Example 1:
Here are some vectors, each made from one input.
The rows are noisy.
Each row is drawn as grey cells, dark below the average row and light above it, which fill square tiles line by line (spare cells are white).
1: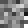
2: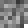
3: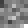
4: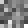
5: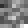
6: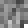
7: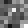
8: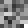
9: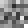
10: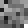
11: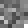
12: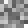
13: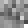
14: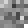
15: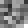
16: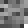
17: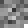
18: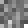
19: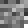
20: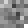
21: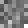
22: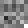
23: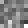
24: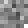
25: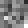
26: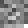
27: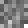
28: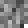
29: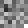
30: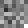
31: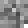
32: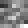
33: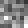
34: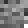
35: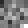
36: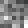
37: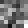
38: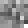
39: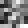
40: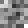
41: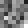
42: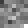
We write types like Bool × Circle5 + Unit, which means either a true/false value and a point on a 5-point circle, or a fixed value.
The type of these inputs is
Label7.
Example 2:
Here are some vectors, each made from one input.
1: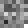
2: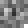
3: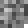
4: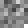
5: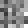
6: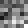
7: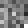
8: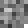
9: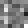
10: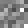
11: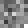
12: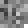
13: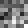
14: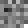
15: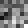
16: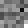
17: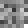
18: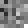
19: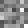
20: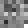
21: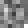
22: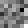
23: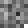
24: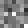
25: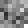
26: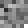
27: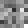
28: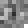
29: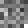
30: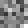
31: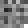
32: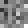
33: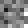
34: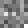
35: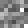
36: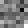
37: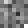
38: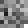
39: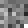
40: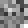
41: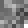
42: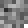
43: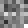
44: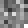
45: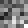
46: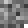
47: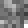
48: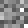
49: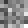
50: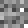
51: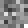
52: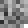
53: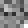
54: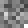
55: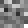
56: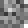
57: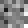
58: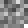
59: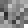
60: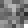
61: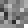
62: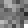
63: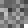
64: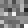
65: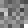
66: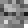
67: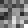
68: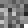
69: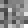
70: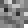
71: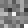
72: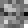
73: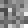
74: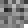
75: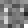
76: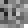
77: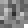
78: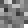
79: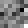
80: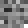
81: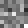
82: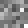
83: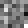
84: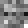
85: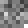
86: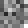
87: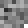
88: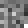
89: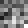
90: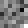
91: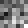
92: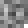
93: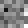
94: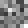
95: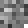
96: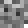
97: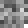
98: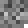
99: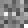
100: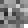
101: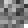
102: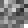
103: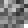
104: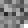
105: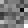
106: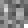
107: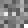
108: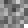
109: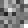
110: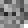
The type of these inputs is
Bool × Bool × Bool × Bool × Bool + Unit.
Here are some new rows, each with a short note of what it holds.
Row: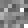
five true/false values
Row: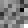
five true/false values
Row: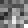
a fixed value
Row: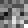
a fixed value
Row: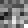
a fixed value
